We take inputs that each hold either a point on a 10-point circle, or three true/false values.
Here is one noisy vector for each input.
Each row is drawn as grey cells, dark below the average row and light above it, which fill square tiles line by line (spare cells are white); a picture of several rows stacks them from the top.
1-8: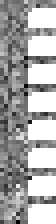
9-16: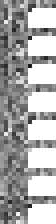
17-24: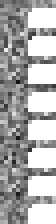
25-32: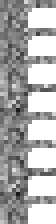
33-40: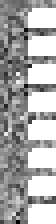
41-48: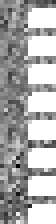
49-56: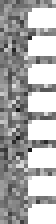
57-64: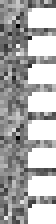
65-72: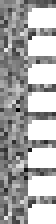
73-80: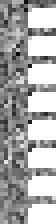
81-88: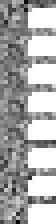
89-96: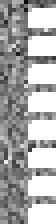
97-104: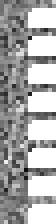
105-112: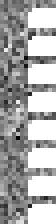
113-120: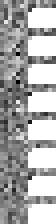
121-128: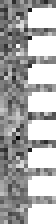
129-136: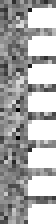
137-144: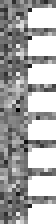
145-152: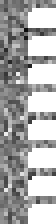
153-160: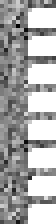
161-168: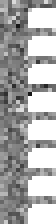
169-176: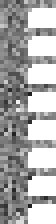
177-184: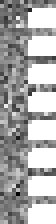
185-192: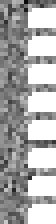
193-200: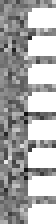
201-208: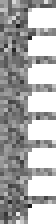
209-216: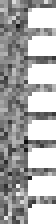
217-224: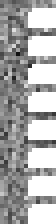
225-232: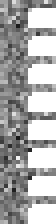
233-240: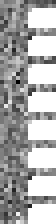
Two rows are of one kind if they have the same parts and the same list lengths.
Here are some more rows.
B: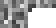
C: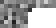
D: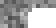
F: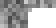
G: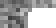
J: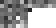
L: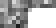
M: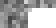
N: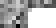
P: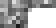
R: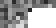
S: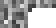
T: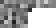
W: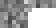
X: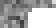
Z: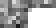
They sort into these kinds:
B, C, J, L, N, P, R, S, T, Z
D, F, G, M, W, X

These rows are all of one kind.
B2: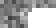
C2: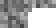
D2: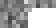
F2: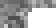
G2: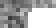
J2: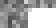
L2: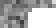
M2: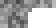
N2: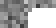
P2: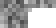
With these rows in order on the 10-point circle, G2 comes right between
F2 and L2.
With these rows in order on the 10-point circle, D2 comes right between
J2 and N2.
